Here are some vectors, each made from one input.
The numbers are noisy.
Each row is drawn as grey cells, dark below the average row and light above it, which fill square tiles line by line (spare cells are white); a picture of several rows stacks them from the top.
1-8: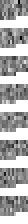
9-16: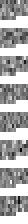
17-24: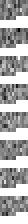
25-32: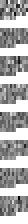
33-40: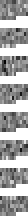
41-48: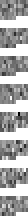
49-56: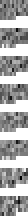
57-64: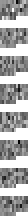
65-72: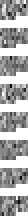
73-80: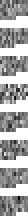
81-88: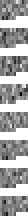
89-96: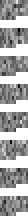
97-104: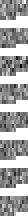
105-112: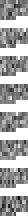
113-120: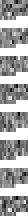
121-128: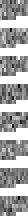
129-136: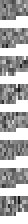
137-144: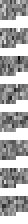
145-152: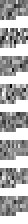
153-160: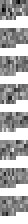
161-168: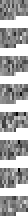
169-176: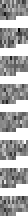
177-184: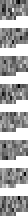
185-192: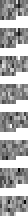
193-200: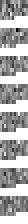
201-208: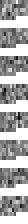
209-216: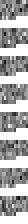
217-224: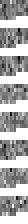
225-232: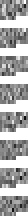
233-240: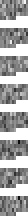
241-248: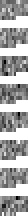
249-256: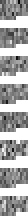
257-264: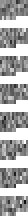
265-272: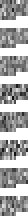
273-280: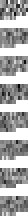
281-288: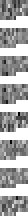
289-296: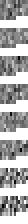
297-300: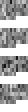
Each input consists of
a list of up to two points on an 11-point line.
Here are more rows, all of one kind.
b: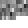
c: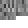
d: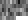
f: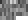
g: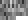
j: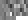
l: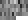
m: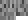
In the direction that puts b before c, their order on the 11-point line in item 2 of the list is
j, l, f, d, m, b, g, c.
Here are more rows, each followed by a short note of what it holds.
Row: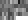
a list of two items
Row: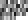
the empty list
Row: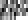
the empty list
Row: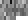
a list of one item
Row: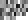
the empty list
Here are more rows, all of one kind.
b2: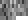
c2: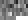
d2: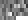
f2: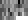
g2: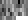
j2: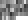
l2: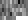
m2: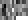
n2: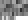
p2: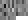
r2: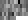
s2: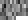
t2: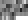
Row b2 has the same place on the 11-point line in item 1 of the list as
m2 and s2.
